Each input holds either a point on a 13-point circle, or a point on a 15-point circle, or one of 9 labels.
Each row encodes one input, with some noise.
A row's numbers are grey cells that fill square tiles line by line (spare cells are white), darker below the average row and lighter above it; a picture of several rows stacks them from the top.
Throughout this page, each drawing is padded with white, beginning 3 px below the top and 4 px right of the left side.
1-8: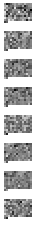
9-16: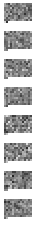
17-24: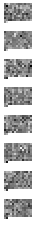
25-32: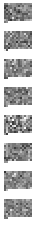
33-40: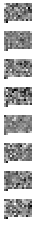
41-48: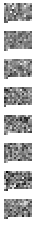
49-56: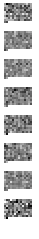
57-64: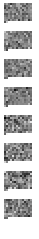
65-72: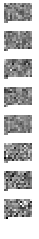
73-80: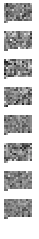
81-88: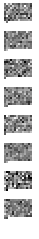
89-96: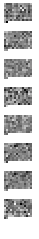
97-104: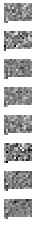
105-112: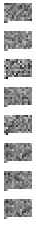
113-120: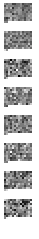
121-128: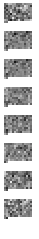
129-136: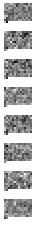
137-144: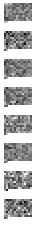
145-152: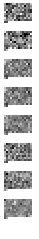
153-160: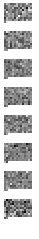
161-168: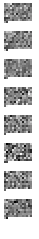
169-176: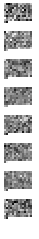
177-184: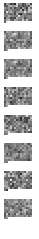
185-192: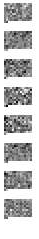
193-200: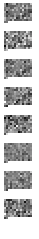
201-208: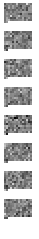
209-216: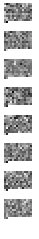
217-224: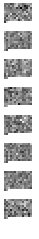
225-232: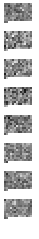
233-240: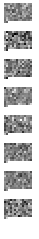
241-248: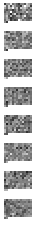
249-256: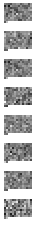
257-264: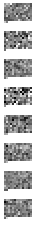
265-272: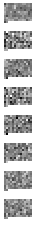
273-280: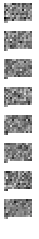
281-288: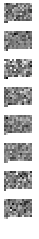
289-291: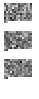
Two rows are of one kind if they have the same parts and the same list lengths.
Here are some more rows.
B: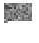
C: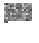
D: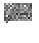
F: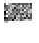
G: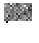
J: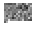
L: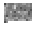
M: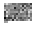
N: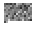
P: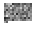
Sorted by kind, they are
B
C, J, L, N
D, F, G, M, P

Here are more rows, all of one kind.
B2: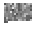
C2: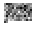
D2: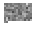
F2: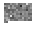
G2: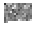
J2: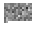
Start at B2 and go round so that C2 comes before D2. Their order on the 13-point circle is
B2, G2, C2, F2, J2, D2.
